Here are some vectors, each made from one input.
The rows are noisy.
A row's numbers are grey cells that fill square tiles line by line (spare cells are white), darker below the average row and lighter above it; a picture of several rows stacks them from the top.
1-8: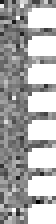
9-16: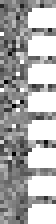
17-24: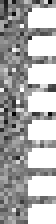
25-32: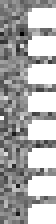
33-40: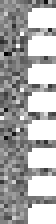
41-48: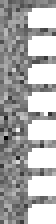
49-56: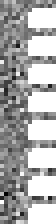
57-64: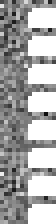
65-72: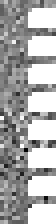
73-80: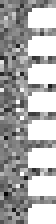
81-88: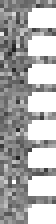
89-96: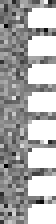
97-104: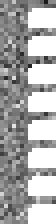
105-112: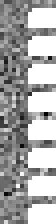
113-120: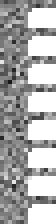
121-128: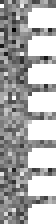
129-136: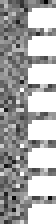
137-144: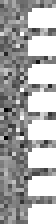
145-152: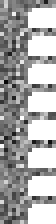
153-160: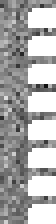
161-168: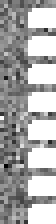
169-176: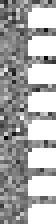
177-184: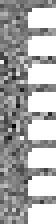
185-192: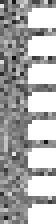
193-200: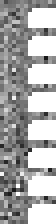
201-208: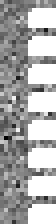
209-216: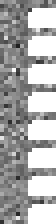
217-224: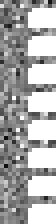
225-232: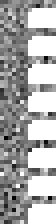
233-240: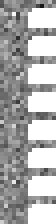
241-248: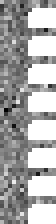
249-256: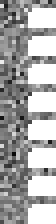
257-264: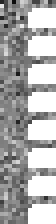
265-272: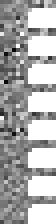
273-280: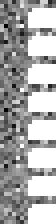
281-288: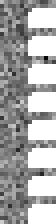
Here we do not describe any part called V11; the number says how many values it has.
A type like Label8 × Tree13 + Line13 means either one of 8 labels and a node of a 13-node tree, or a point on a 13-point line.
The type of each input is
Bool × V11 + Label6 × List2(Circle13).
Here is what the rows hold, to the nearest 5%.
About 75% of them hold one of 6 labels, together with a list of up to two points on a 13-point circle. The rest hold a true/false value and a value of V11.
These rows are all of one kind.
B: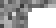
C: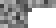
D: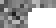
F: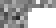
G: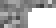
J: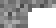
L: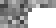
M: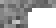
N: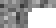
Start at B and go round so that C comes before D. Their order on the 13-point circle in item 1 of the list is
B, N, C, F, L, G, M, D, J.
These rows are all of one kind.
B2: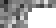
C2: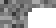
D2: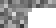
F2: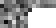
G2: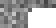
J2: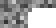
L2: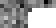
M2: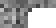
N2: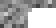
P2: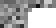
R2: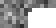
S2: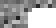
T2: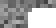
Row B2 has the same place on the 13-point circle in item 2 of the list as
C2 and R2.
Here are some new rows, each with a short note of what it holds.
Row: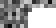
a true/false value and a value of V11
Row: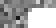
one of 6 labels, together with a list of one item
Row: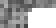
one of 6 labels, together with the empty list
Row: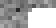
one of 6 labels, together with the empty list
